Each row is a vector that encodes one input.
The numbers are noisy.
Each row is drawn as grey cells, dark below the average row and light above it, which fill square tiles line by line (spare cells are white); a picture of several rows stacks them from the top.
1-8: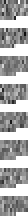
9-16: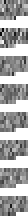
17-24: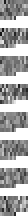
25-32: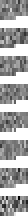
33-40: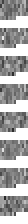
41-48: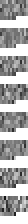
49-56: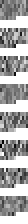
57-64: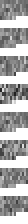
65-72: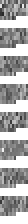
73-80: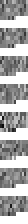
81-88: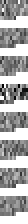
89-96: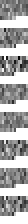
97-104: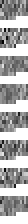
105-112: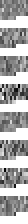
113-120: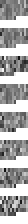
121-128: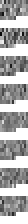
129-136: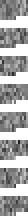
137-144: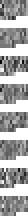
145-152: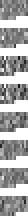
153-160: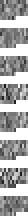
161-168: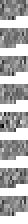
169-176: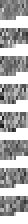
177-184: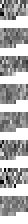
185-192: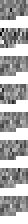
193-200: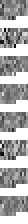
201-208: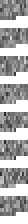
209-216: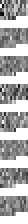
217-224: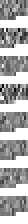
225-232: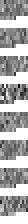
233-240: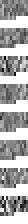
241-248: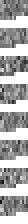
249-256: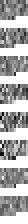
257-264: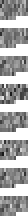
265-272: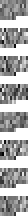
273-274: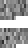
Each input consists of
either a point on a 9-point line, or a point on an 11-point line.
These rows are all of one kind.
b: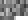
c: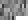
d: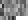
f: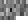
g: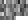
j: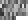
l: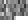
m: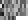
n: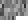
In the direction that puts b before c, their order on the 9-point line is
f, b, g, l, j, c, n, m, d.
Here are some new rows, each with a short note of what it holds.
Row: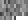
a point on an 11-point line
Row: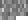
a point on an 11-point line
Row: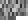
a point on a 9-point line
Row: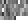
a point on an 11-point line
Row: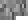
a point on a 9-point line
